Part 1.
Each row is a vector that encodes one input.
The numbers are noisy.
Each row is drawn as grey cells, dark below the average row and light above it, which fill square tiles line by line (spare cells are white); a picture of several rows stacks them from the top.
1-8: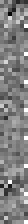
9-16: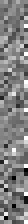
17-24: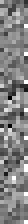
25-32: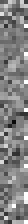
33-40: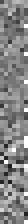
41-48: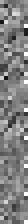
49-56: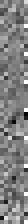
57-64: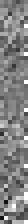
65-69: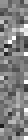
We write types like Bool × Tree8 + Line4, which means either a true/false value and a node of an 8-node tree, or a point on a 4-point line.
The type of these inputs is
Line5 + Line6 × Line6.
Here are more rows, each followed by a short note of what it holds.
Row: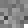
a point on each of two 6-point lines
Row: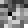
a point on a 5-point line
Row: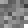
a point on a 5-point line
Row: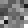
a point on a 5-point line
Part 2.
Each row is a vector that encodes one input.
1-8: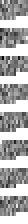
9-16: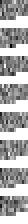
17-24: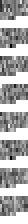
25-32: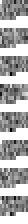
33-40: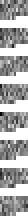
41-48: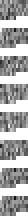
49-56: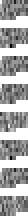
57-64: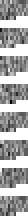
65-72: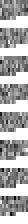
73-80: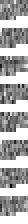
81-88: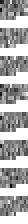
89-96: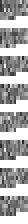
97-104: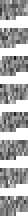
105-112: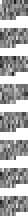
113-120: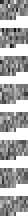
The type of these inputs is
(Bool × Bool × Bool + Unit) × Line4.
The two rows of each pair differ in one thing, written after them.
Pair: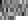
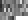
one of the three true/false values
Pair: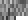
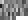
one of the three true/false values
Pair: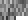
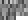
the place on the 4-point line
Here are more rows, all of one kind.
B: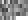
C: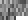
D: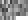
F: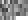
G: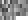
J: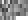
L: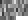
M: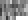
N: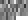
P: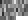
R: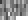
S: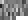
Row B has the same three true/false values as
D, F, G and J.
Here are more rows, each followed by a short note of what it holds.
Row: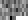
a point on a 4-point line
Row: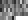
a point on a 4-point line and three true/false values
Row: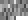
a point on a 4-point line and three true/false values
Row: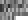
a point on a 4-point line and three true/false values
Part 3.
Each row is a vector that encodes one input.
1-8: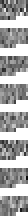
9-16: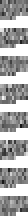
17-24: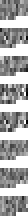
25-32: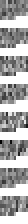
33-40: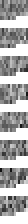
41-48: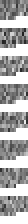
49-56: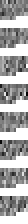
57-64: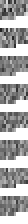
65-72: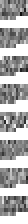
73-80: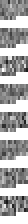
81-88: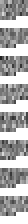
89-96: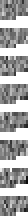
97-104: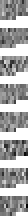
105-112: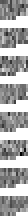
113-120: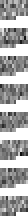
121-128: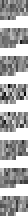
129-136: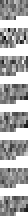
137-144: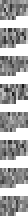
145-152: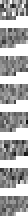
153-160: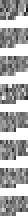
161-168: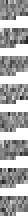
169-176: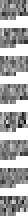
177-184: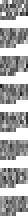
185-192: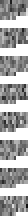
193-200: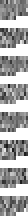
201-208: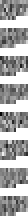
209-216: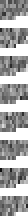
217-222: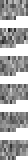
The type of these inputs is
Bool × Line6.
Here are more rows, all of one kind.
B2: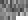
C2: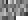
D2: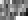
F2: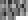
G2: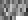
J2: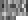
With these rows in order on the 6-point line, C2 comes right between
D2 and G2.
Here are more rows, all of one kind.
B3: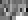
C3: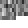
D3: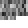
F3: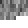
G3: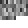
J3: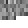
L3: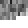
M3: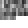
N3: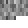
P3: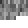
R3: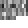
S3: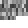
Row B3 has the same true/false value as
D3 and M3.
